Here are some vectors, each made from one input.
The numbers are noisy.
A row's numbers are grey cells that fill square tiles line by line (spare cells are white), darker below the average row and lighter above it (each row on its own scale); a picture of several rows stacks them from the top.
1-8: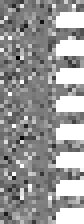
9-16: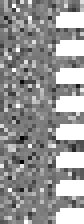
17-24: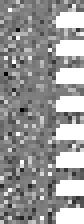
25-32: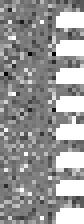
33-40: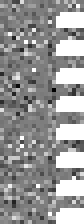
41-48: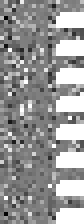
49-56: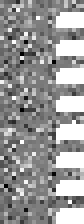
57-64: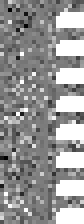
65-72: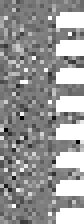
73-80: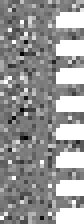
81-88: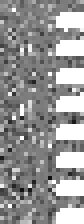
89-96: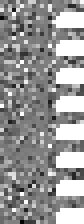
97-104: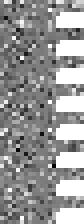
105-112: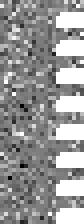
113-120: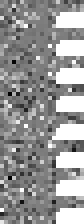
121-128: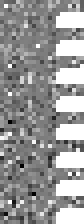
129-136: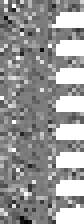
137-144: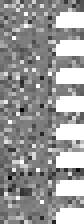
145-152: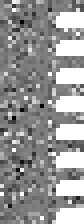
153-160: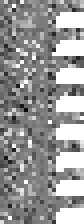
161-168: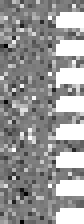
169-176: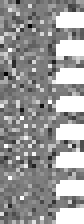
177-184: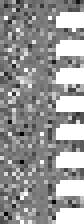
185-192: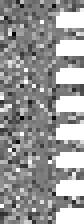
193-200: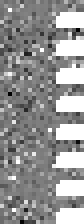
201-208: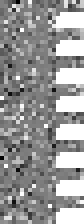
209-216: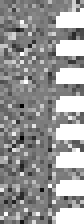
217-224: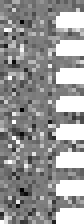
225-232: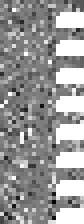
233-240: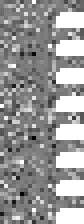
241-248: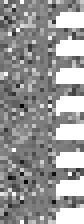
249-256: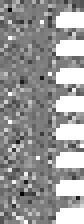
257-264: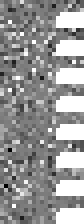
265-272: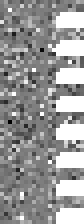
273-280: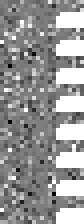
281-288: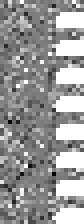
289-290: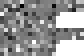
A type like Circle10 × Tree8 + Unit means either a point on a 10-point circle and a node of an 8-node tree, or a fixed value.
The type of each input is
Circle11 × Label9 + Unit.
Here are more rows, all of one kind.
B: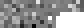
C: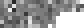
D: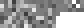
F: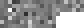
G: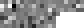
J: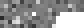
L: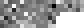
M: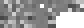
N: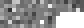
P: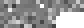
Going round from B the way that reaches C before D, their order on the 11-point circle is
B, J, L, C, F, D, G, N, M, P.
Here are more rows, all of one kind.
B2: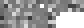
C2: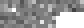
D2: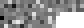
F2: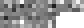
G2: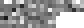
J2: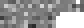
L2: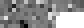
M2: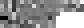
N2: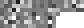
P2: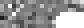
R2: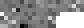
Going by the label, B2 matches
D2, F2 and G2.
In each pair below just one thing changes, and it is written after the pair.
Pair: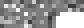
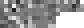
the place on the 11-point circle
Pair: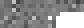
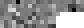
the place on the 11-point circle
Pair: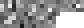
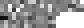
the place on the 11-point circle
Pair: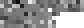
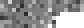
the place on the 11-point circle
